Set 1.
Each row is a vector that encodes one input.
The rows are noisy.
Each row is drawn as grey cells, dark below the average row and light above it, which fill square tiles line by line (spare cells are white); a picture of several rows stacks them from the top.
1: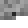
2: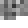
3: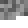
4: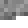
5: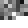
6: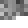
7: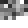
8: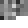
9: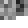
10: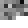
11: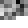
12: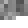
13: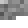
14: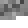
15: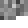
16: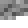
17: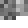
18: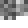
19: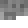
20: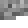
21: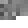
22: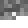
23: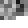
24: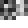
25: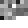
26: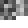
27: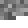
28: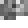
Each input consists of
three true/false values.
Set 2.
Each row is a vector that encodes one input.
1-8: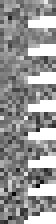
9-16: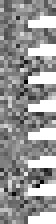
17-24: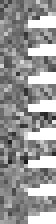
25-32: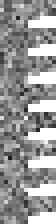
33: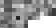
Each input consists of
a node of a 7-node tree.
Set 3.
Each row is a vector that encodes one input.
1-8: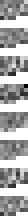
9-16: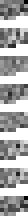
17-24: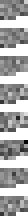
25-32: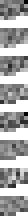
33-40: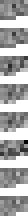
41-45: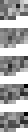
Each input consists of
a point on a 10-point line.
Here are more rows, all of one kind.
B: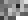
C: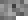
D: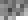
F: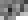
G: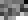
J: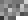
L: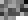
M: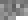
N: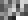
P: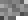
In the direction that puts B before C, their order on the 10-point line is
N, B, J, P, C, M, D, F, G, L.
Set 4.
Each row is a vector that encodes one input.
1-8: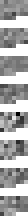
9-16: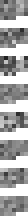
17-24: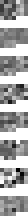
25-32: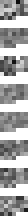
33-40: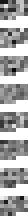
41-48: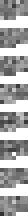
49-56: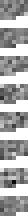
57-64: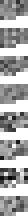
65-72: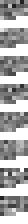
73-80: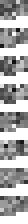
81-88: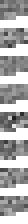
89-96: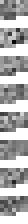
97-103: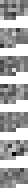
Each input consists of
three true/false values.
